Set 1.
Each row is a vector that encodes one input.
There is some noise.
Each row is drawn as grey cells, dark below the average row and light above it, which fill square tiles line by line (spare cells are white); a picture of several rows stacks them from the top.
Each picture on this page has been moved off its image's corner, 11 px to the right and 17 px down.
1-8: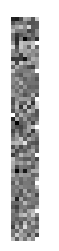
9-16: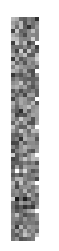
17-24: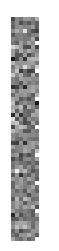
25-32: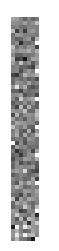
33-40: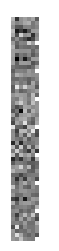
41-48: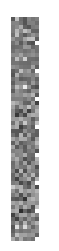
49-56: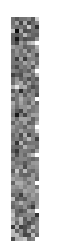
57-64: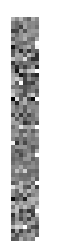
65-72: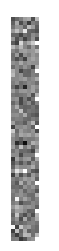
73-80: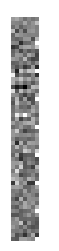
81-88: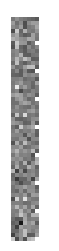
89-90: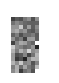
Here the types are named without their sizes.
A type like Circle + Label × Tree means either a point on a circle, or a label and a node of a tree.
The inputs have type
Circle + Tree.
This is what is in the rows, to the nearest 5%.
About 45% of them hold a point on a circle. The rest hold a node of a tree.
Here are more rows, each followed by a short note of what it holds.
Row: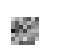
a point on a circle
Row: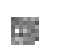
a node of a tree
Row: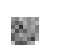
a point on a circle
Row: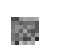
a node of a tree
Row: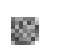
a point on a circle
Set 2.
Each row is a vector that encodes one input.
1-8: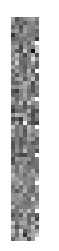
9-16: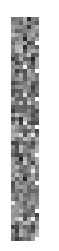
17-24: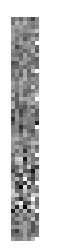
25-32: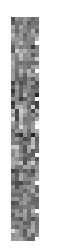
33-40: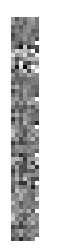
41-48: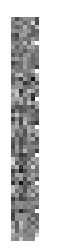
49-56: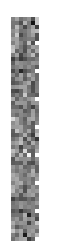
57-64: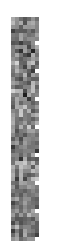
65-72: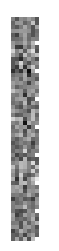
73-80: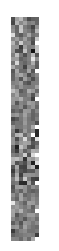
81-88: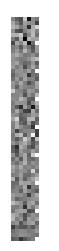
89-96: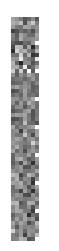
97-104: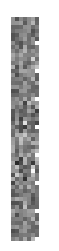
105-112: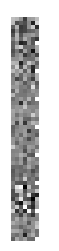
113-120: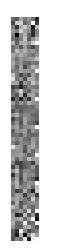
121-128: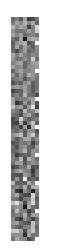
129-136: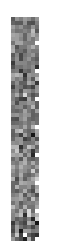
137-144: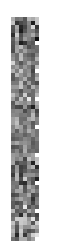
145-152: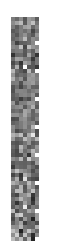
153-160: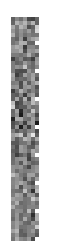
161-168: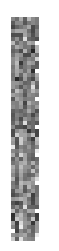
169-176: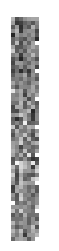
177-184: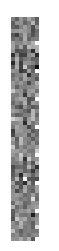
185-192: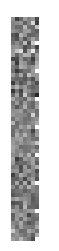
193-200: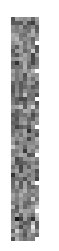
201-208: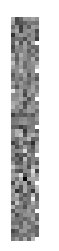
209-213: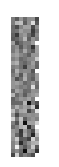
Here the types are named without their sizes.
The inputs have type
Circle + Line.
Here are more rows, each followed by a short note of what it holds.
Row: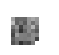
a point on a line
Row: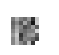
a point on a circle
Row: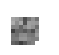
a point on a line
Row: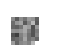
a point on a line
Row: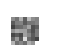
a point on a line
